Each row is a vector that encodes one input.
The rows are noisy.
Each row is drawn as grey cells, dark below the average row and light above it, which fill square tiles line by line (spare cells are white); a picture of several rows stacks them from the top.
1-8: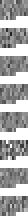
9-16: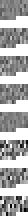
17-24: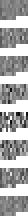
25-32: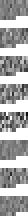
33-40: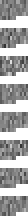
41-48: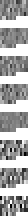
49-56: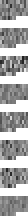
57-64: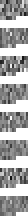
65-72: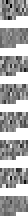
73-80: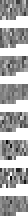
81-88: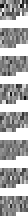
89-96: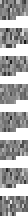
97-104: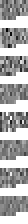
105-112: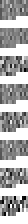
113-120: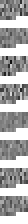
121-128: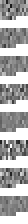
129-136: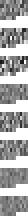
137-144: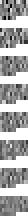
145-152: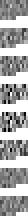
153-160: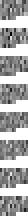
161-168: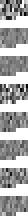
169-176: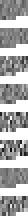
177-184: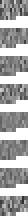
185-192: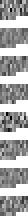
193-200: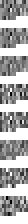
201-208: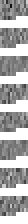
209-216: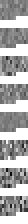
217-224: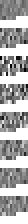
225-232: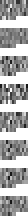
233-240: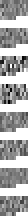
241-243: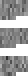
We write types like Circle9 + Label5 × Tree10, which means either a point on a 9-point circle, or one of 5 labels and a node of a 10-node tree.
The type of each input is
Bool × Line6.
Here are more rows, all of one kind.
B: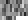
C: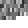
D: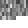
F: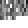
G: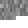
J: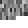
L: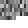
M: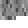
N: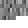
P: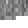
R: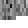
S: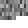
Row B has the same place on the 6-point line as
D and M.
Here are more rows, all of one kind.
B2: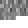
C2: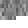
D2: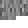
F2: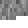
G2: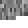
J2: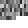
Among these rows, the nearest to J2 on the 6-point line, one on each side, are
B2 and D2.
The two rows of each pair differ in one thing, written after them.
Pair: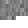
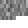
the true/false value
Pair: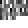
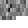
the true/false value
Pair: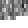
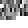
the true/false value
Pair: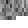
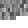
the true/false value
